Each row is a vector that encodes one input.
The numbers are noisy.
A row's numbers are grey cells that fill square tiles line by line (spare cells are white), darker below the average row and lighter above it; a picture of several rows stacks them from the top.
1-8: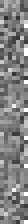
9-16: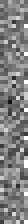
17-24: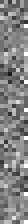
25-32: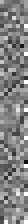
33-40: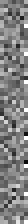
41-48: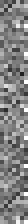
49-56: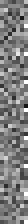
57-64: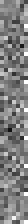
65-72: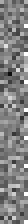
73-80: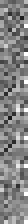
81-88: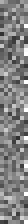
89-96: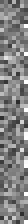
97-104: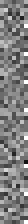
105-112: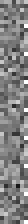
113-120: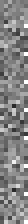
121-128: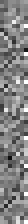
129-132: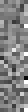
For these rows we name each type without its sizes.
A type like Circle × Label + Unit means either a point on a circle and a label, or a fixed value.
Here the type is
Tree.
